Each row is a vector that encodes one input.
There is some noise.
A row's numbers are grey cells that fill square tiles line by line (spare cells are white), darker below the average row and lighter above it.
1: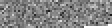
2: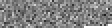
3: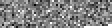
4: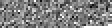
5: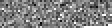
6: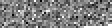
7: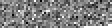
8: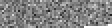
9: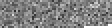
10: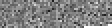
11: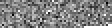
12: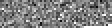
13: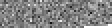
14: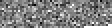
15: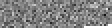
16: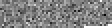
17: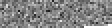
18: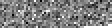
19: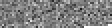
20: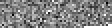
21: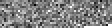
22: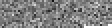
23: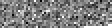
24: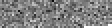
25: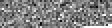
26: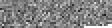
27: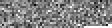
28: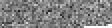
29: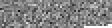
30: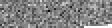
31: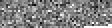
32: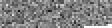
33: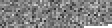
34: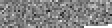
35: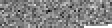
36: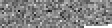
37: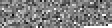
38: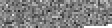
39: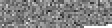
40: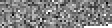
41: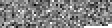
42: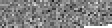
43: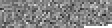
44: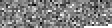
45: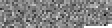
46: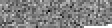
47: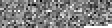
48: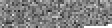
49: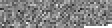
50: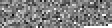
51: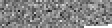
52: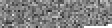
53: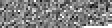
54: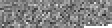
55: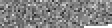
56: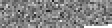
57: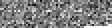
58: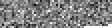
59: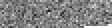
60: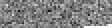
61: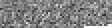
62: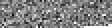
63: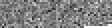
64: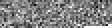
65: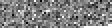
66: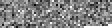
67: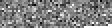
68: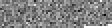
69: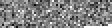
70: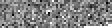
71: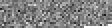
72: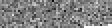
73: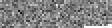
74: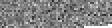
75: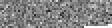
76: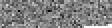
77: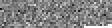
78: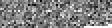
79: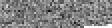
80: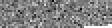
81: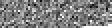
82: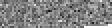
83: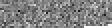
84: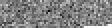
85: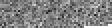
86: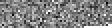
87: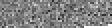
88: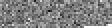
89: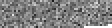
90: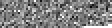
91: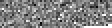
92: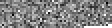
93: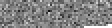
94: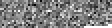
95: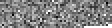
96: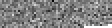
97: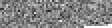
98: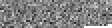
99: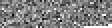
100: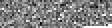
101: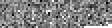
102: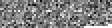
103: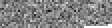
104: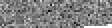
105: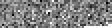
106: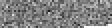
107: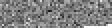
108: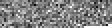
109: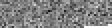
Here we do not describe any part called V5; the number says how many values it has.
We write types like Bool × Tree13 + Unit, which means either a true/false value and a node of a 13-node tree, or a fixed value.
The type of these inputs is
Bool × V5 + Label4 × Label4 × Label4 × Label4.
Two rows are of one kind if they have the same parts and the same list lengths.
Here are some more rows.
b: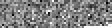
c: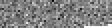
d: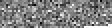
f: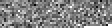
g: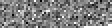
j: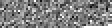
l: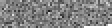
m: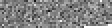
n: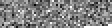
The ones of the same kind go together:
b, d, f, g, j, n
c, l, m

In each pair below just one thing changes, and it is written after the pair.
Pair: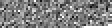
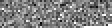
the true/false value
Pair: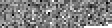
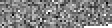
the true/false value
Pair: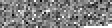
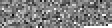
the true/false value
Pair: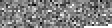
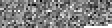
the true/false value
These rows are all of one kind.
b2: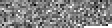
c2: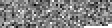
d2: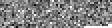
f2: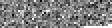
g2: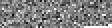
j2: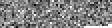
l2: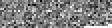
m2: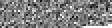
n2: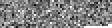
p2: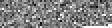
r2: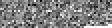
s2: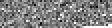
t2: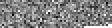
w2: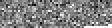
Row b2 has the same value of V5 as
c2, d2, j2 and n2.
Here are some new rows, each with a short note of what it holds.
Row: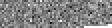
four labels (each one of 4)
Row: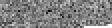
four labels (each one of 4)
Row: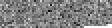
four labels (each one of 4)
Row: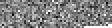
a true/false value and a value of V5
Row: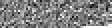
a true/false value and a value of V5
